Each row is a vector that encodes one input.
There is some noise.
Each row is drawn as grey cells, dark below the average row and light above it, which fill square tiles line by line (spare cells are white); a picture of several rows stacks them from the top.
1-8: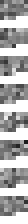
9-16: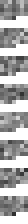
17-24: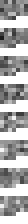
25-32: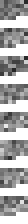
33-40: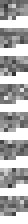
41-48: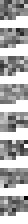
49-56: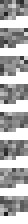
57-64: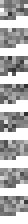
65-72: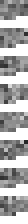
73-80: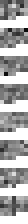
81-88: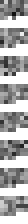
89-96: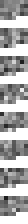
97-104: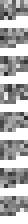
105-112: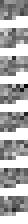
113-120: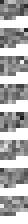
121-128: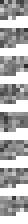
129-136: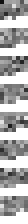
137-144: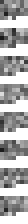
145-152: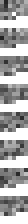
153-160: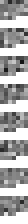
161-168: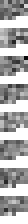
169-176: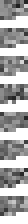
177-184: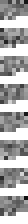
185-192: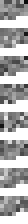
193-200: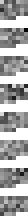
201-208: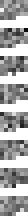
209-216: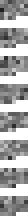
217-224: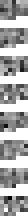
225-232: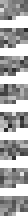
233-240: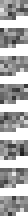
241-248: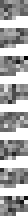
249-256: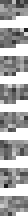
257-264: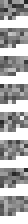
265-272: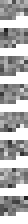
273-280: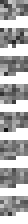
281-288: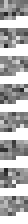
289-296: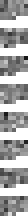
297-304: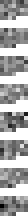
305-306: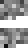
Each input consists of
one of 6 labels, together with either a fixed value, or four true/false values.
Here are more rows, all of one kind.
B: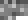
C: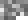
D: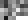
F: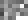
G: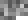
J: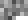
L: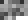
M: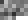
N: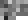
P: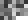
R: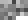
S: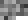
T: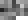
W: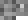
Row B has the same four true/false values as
F, G, M and W.
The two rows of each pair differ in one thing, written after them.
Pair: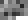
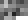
one of the four true/false values
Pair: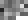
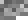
one of the four true/false values
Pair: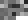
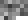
the label
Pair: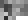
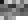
one of the four true/false values
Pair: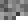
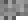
one of the four true/false values
